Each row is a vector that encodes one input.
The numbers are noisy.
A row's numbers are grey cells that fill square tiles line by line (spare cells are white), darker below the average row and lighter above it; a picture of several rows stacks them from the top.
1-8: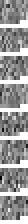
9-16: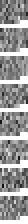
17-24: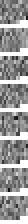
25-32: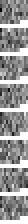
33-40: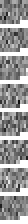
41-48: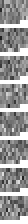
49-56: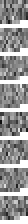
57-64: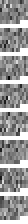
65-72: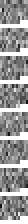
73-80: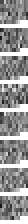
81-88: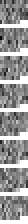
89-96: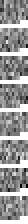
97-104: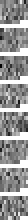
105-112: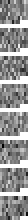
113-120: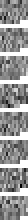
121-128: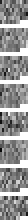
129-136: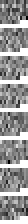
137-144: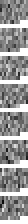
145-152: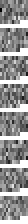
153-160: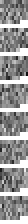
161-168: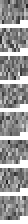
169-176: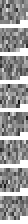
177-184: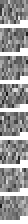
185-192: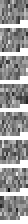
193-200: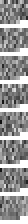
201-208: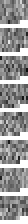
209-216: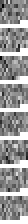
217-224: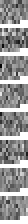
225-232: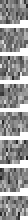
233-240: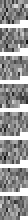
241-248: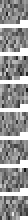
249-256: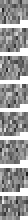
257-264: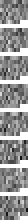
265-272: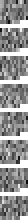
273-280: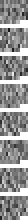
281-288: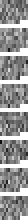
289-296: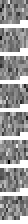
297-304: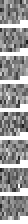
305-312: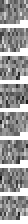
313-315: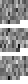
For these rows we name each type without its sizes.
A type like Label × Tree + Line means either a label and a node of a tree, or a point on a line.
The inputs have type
(Bool × Bool × Bool × Bool + Unit) × Label.
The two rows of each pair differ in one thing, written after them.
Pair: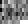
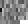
the label
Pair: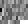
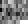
the label
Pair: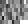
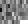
the label
